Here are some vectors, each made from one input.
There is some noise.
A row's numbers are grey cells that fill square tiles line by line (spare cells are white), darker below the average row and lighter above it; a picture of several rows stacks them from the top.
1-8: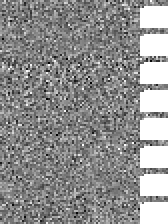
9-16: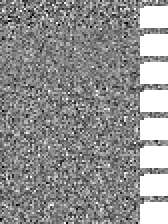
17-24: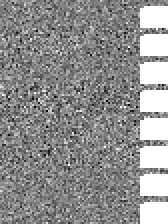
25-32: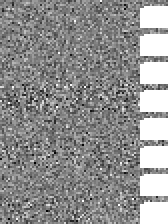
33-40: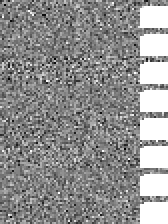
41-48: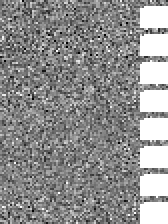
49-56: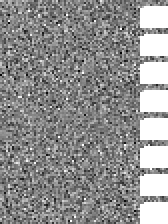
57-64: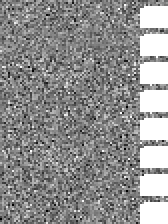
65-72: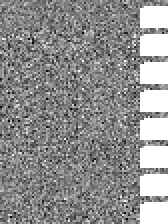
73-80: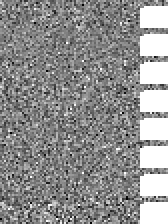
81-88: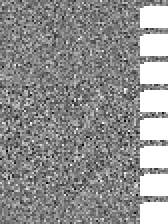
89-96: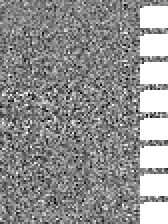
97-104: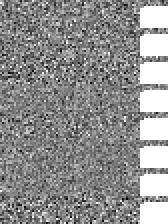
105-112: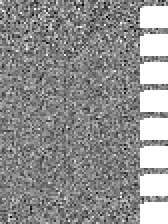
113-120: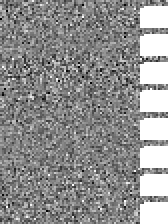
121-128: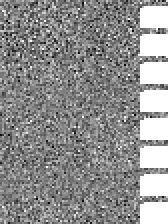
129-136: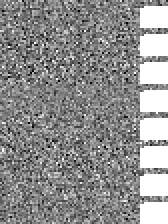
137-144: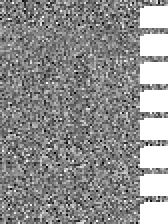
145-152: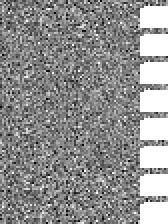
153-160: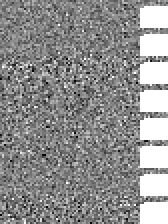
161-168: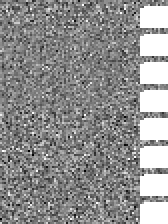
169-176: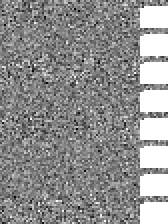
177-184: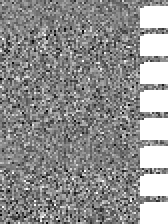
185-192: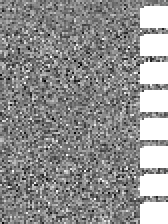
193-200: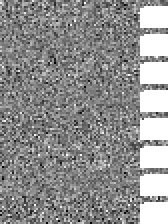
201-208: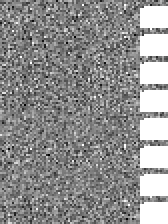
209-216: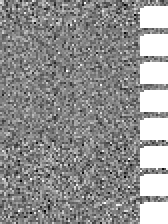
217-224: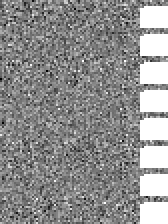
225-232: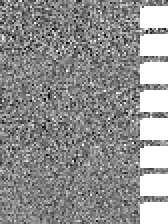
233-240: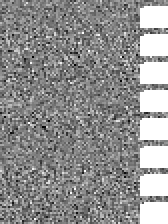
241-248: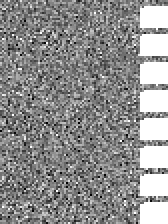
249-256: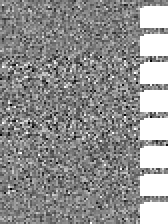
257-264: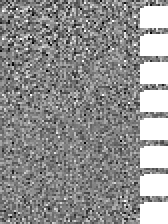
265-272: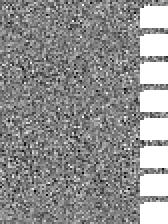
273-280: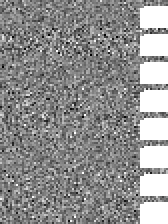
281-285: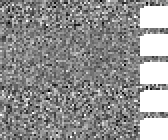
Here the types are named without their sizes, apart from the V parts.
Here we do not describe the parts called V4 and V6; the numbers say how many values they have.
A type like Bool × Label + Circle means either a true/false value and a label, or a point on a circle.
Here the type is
Circle × ((Line + V4) × Tree + V6).
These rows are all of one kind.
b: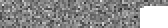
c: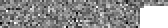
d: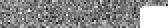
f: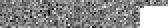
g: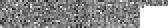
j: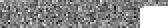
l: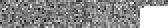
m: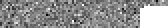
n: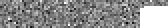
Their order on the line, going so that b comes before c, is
g, d, b, j, f, l, m, c, n.
